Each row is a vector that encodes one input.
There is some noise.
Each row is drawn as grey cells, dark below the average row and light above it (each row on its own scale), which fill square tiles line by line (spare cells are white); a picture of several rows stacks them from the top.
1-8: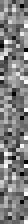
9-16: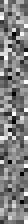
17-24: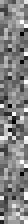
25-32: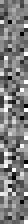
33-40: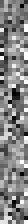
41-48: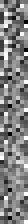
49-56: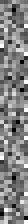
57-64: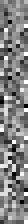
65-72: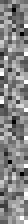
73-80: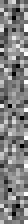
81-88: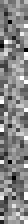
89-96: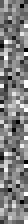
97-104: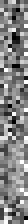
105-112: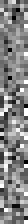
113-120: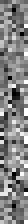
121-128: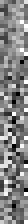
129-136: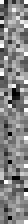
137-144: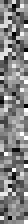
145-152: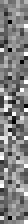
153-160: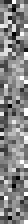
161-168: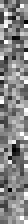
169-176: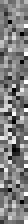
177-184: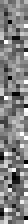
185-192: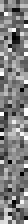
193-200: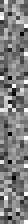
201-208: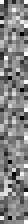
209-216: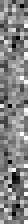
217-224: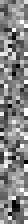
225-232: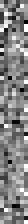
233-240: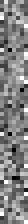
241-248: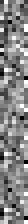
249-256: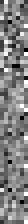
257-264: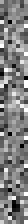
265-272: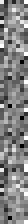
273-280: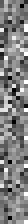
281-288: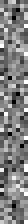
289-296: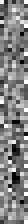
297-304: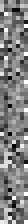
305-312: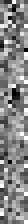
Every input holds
either a point on an 8-point circle, or three true/false values.
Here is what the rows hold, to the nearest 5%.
About 35% of them hold a point on an 8-point circle. The rest hold three true/false values.
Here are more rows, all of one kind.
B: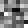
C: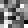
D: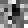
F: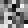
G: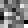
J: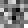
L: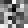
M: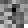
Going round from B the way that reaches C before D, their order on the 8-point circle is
B, G, C, F, L, M, D, J.
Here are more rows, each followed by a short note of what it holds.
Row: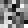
a point on an 8-point circle
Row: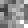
three true/false values
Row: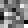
a point on an 8-point circle
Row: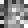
three true/false values
